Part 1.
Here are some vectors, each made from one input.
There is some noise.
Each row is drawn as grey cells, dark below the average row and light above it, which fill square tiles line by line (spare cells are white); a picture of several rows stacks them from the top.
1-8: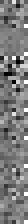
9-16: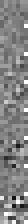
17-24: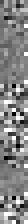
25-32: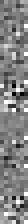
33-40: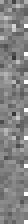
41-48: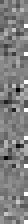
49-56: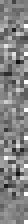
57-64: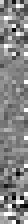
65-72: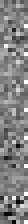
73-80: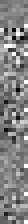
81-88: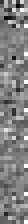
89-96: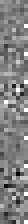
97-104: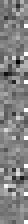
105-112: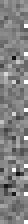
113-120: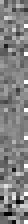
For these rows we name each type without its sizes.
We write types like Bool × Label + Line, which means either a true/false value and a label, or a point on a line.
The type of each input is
Bool × Bool × Bool × Bool × Bool × Line.
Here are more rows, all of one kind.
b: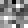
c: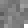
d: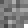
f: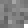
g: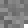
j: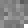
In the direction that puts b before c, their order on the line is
f, b, d, j, g, c.
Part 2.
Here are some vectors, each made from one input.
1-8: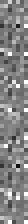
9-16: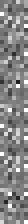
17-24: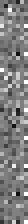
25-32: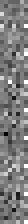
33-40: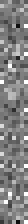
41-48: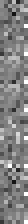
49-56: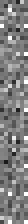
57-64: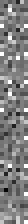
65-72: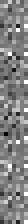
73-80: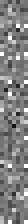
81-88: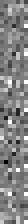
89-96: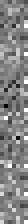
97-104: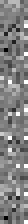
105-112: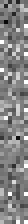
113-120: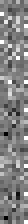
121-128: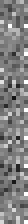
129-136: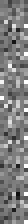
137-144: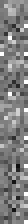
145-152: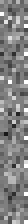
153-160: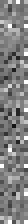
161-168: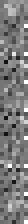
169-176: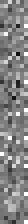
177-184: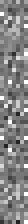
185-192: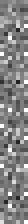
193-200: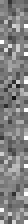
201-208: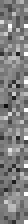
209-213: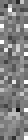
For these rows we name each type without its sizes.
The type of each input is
Circle × Label.
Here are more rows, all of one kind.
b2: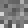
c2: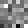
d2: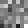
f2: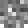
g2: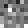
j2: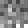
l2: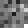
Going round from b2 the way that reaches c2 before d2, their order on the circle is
b2, f2, c2, d2, j2, l2, g2.
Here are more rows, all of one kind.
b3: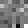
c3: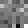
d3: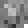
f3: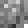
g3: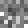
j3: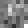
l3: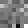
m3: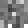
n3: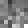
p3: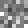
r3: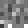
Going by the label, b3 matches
c3 and l3.
